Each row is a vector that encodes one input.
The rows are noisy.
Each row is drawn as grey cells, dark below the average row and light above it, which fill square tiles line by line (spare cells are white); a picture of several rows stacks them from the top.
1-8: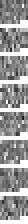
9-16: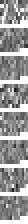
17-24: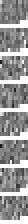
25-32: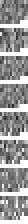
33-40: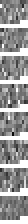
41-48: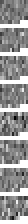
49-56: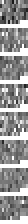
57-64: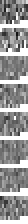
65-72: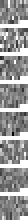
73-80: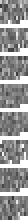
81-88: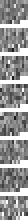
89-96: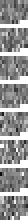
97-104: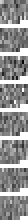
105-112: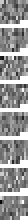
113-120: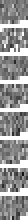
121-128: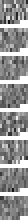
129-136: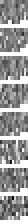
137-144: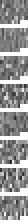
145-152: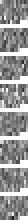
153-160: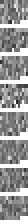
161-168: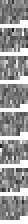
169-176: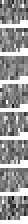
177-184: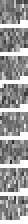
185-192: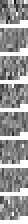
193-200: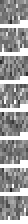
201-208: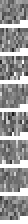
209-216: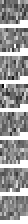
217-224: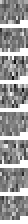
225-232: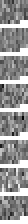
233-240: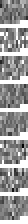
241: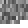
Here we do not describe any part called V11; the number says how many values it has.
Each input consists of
a true/false value, together with either a node of an 8-node tree, or a value of V11.
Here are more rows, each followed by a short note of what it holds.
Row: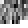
a node of an 8-node tree and a true/false value
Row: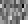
a node of an 8-node tree and a true/false value
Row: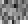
a node of an 8-node tree and a true/false value
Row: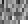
a true/false value and a value of V11
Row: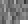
a node of an 8-node tree and a true/false value
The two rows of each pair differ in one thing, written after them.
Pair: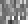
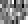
the true/false value
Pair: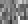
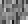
the true/false value
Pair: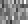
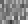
the value of V11
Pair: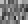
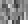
the value of V11
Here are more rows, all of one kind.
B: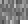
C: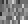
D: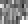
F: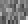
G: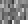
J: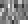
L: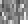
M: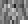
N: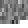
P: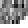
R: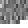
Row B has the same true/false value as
G, L, P and R.
